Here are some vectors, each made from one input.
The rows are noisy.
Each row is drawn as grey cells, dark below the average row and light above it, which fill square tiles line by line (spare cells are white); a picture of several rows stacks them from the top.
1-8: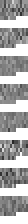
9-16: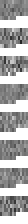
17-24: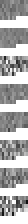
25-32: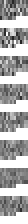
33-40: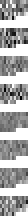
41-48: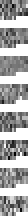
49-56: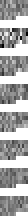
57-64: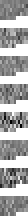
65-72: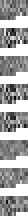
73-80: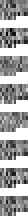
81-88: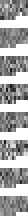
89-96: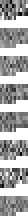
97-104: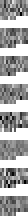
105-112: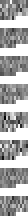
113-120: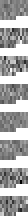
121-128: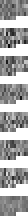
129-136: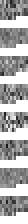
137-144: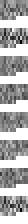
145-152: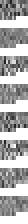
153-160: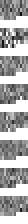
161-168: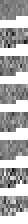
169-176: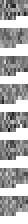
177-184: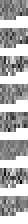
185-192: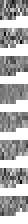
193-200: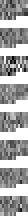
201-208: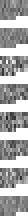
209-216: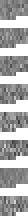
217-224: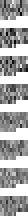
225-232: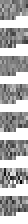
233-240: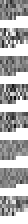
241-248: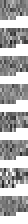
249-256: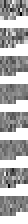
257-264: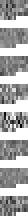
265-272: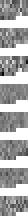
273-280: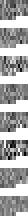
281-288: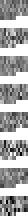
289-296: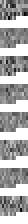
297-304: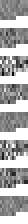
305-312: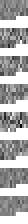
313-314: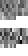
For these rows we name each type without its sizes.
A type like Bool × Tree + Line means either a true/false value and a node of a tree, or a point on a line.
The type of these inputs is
Bool × Circle × Tree.
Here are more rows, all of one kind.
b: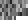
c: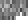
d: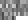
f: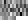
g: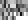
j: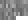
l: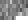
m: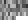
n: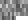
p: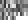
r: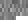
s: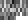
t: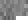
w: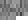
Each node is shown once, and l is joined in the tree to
c and m.
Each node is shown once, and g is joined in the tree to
b, p and s.
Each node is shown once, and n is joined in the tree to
j.
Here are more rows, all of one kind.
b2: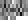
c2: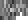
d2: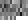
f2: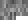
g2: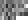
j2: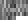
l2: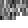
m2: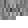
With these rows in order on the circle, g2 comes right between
f2 and m2.
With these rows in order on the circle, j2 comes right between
b2 and m2.
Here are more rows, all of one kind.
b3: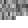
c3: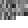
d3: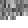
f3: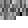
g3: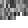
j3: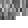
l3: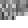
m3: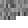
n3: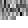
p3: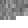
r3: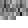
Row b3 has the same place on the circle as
g3, m3 and r3.
